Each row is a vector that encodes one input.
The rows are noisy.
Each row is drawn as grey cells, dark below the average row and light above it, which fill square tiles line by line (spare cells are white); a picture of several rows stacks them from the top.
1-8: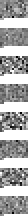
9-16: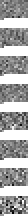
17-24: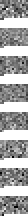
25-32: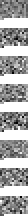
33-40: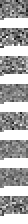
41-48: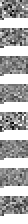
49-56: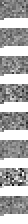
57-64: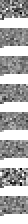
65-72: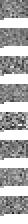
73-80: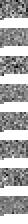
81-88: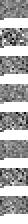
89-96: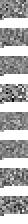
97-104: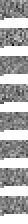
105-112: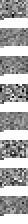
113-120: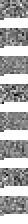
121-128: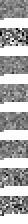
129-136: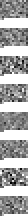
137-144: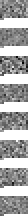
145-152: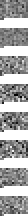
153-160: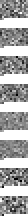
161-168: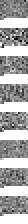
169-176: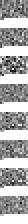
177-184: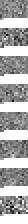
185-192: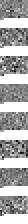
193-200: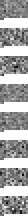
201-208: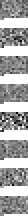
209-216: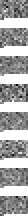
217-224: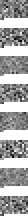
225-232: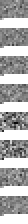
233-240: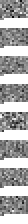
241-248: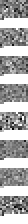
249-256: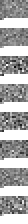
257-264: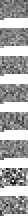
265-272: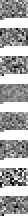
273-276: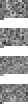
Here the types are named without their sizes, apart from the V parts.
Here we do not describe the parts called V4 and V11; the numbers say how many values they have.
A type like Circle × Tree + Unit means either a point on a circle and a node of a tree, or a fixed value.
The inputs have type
(Bool × Bool × Bool × Bool × Bool + Unit) × V4 × V11 + List(Line).
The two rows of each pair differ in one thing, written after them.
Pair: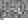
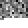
the value of V11
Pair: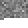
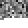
the value of V4
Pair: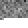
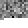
the value of V4
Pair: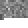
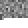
the value of V4
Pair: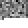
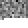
the value of V4
